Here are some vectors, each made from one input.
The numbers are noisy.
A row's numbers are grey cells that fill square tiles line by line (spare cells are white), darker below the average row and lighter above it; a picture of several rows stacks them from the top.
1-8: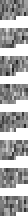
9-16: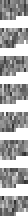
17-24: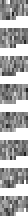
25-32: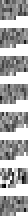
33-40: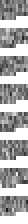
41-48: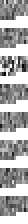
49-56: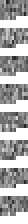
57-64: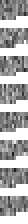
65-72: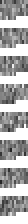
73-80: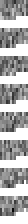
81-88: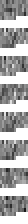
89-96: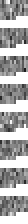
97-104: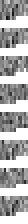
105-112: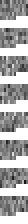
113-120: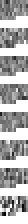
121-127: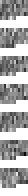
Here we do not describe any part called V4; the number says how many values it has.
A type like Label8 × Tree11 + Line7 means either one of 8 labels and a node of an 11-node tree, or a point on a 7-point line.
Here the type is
List2(Bool × V4).
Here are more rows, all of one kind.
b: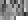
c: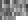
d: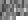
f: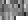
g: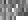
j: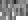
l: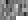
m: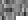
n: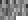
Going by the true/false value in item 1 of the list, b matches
f, g and j.
